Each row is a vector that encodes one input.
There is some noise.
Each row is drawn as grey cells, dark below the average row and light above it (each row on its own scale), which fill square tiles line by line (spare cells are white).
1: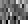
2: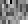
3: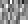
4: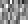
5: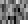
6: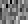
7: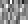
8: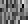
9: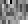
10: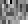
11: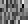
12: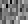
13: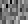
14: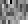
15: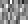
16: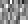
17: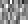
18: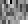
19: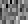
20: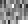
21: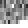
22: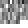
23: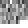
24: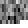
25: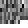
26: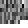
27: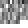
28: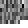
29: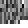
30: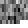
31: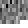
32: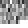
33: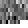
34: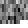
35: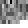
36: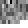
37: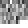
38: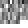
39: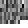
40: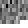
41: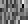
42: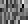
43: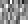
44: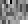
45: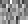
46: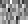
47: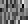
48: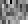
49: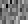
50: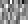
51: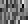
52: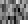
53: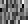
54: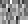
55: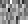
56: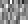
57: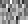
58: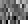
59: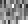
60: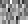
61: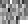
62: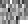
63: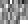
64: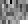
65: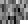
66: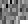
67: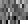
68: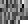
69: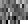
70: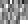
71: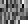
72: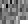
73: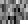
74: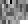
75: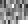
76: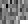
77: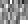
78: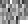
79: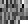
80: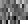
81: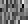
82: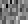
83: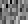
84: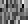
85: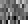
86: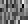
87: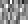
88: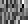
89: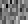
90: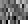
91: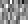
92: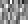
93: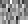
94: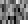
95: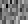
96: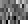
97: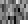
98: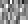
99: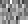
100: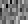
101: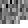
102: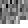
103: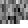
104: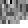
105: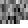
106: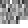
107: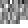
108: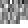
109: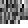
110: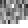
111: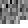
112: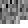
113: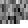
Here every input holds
a point on an 8-point line.
